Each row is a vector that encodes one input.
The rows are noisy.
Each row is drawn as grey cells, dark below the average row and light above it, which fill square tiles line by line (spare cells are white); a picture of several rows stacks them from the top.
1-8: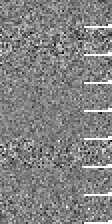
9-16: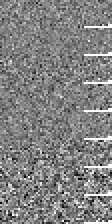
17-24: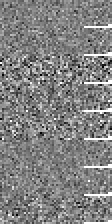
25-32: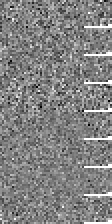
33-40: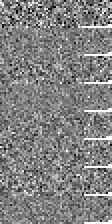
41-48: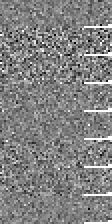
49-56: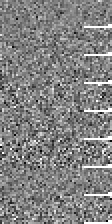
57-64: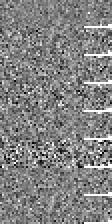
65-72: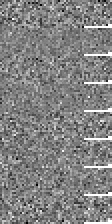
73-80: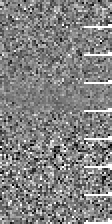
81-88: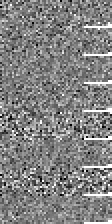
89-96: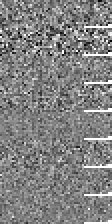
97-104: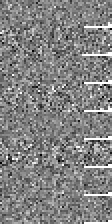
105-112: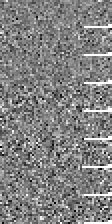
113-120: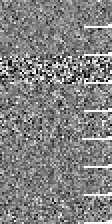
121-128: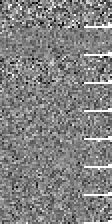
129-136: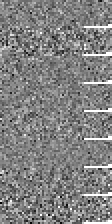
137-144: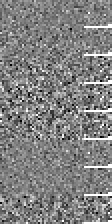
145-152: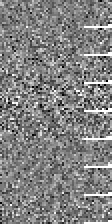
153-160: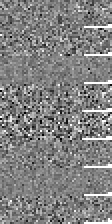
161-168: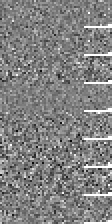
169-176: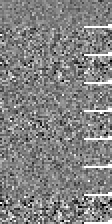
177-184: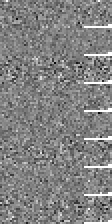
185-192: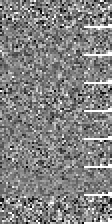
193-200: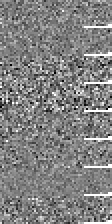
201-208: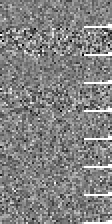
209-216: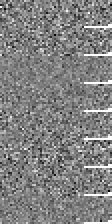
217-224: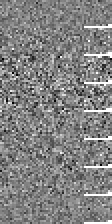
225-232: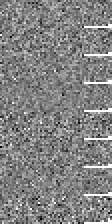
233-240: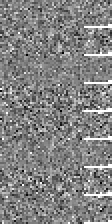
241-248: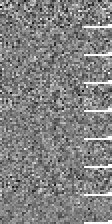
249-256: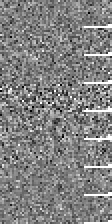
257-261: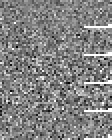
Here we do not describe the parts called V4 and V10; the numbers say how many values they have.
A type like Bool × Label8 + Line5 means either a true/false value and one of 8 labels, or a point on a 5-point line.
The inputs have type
Bool × Circle6 × V4 + Line9 × List2(V10).
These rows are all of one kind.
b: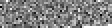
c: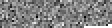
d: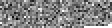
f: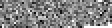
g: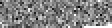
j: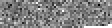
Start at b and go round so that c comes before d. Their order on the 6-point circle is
b, c, g, f, j, d.
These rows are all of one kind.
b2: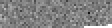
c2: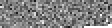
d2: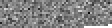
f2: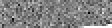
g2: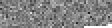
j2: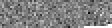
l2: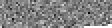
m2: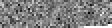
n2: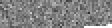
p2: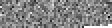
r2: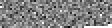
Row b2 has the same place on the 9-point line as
d2 and m2.
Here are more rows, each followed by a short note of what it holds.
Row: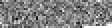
a point on a 6-point circle, a true/false value and a value of V4
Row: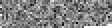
a point on a 9-point line, together with a list of one item
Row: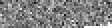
a point on a 9-point line, together with a list of one item
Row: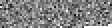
a point on a 9-point line, together with the empty list
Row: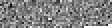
a point on a 6-point circle, a true/false value and a value of V4
